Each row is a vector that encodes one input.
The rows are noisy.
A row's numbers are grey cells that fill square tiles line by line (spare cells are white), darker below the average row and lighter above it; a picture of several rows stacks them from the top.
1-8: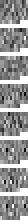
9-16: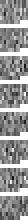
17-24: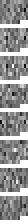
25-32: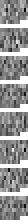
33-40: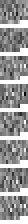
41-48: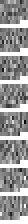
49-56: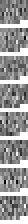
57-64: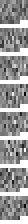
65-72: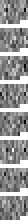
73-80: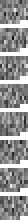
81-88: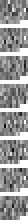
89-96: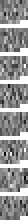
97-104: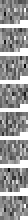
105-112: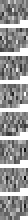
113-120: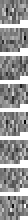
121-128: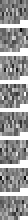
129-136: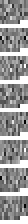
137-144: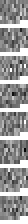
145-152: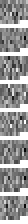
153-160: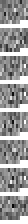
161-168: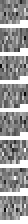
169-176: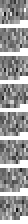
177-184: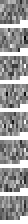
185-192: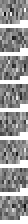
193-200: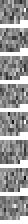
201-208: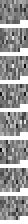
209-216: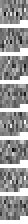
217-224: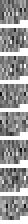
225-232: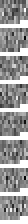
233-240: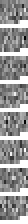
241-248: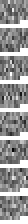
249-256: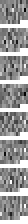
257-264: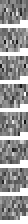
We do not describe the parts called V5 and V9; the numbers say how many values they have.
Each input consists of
a true/false value and a value of V5, together with either a point on a 10-point line, or a value of V9.
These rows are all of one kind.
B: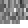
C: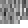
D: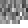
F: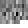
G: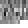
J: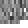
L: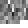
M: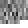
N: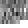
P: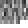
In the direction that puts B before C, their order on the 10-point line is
B, J, F, M, N, G, C, D, L, P.
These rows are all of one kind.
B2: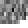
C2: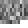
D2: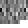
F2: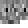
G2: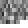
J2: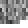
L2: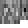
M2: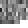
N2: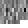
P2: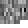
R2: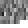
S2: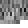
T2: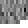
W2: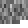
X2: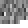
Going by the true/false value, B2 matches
C2, F2, J2 and M2.
